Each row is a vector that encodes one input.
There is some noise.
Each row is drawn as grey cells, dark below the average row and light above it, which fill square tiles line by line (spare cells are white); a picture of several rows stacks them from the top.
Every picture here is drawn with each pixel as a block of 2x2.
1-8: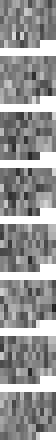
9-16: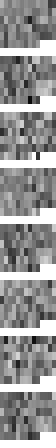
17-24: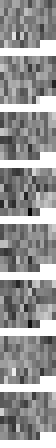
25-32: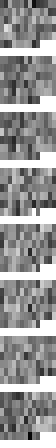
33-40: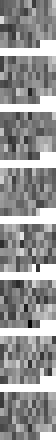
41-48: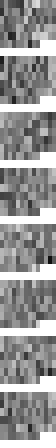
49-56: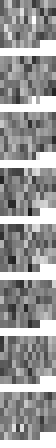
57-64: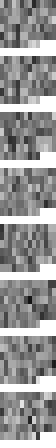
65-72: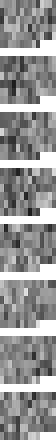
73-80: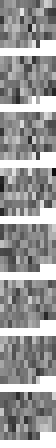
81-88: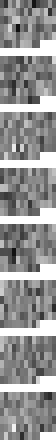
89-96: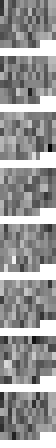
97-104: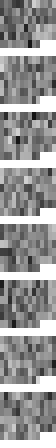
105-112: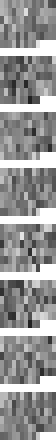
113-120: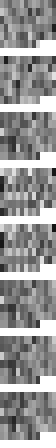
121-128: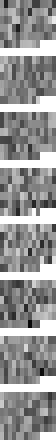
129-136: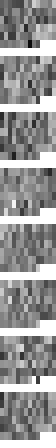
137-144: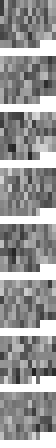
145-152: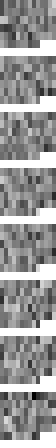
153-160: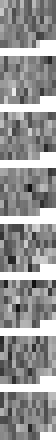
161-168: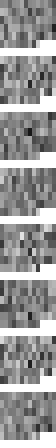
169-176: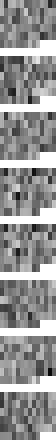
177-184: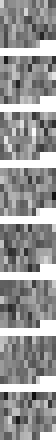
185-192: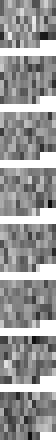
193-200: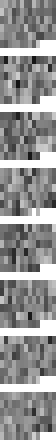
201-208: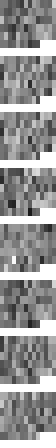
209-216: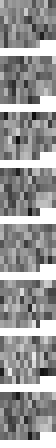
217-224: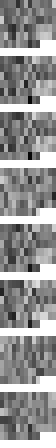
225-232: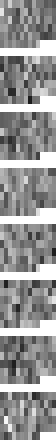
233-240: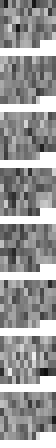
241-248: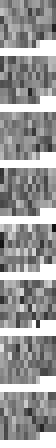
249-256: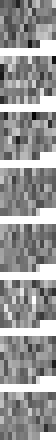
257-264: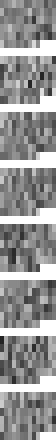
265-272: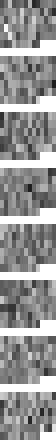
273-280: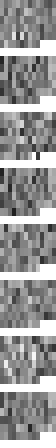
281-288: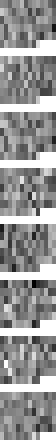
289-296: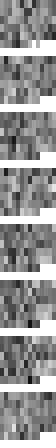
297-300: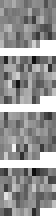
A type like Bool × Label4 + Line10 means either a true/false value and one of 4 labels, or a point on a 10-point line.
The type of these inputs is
Circle17 + Line11 + Line14.
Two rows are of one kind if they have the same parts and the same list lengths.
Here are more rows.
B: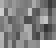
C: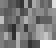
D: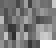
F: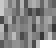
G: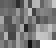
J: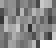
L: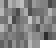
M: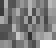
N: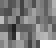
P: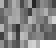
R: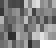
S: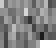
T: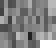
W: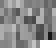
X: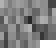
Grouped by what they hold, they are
B, F, L, S, W, X
C, D, G, M, N, R, T
J, P

